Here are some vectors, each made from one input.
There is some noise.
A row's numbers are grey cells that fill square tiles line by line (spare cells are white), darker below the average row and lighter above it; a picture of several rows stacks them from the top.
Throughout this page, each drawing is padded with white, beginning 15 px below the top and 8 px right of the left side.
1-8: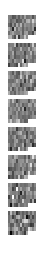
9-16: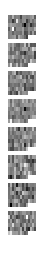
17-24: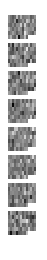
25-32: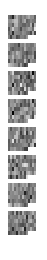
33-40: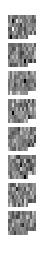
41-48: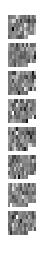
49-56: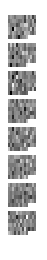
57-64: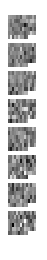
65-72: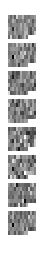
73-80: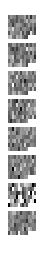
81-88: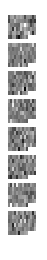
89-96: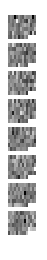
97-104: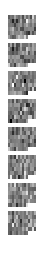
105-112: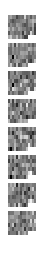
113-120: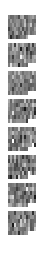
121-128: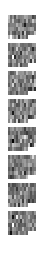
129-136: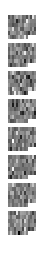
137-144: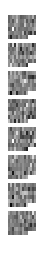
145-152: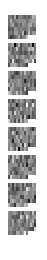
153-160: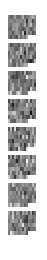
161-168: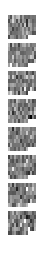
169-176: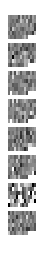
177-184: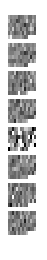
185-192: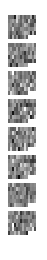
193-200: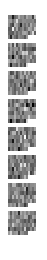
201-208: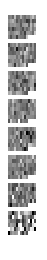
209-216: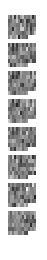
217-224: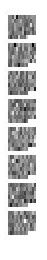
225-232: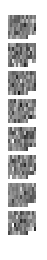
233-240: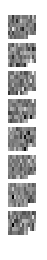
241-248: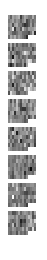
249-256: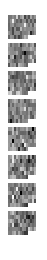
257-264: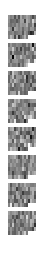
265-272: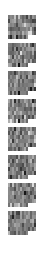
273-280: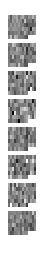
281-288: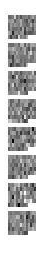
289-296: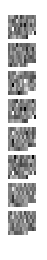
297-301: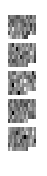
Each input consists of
either a point on each of three 8-point circles, a node of a 10-node tree and three true/false values, or a fixed value.
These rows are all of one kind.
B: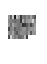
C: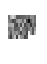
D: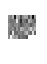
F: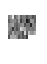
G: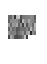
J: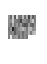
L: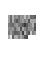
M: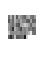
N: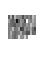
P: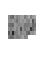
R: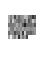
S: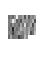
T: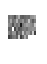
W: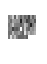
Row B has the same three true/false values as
D, F and W.
